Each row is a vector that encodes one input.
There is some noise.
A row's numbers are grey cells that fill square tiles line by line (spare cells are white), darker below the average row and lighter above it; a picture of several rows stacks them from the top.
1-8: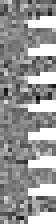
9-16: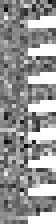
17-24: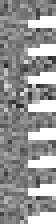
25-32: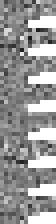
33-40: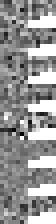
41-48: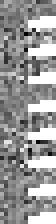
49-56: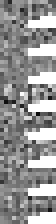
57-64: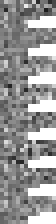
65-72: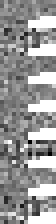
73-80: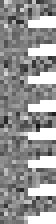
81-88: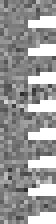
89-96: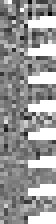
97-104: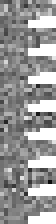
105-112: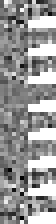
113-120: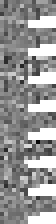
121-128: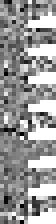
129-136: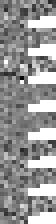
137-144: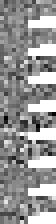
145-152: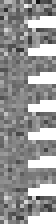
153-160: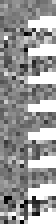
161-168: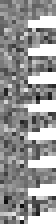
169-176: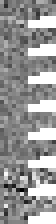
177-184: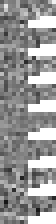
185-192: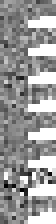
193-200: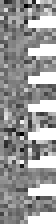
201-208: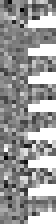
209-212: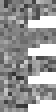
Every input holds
either a point on a 5-point line, a point on an 8-point line and a true/false value, or a node of each of three 8-node trees.
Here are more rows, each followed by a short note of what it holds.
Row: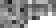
a point on a 5-point line, a point on an 8-point line and a true/false value
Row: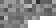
a point on a 5-point line, a point on an 8-point line and a true/false value
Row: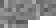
a point on a 5-point line, a point on an 8-point line and a true/false value
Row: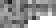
a point on a 5-point line, a point on an 8-point line and a true/false value
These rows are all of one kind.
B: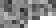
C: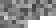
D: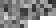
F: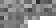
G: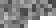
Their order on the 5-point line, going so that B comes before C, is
G, F, D, B, C.
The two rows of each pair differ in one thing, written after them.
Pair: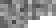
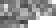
the place on the 5-point line
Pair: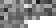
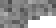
the true/false value
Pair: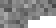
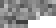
the place on the 8-point line
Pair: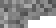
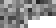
the true/false value
